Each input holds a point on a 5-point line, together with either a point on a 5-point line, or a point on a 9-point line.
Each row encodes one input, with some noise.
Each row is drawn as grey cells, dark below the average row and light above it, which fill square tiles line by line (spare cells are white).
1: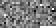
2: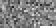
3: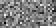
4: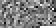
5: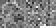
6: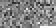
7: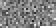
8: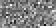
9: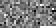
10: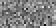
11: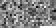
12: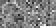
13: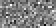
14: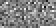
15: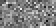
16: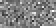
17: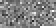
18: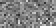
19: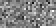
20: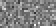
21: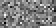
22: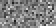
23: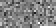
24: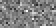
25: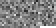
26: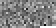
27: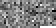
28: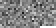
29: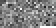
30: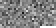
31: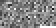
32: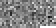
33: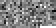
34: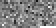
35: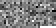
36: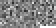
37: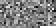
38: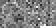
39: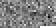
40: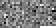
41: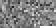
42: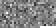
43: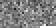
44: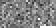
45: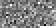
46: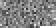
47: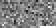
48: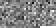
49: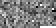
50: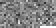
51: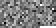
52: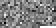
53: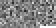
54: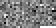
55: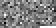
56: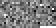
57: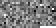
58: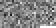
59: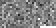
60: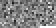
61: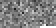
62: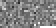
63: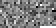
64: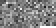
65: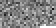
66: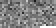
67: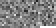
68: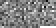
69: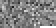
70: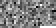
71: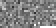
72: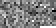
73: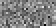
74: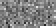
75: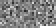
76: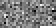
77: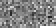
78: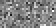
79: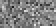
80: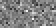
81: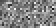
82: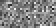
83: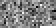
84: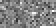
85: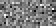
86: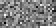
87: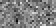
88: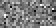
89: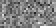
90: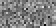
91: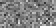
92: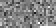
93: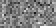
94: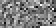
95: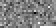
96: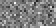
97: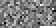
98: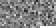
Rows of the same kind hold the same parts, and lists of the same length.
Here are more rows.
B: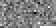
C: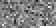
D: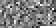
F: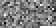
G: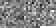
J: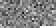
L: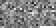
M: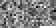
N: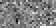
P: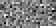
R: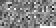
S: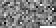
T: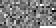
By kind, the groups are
B, C, G, J, L, N, R
D, F, M, P, S, T

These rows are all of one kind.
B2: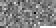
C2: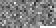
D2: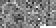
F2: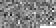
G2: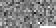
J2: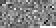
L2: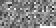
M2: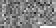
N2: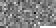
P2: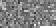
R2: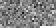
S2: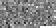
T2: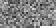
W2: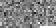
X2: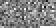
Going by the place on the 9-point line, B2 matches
G2, N2, P2 and W2.
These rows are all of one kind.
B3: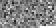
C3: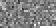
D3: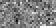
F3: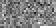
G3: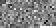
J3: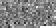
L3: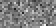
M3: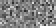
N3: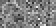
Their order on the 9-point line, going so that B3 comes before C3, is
B3, M3, J3, C3, F3, L3, D3, N3, G3.
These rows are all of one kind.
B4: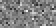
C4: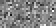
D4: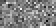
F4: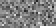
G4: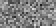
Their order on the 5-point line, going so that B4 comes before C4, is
G4, B4, D4, F4, C4.
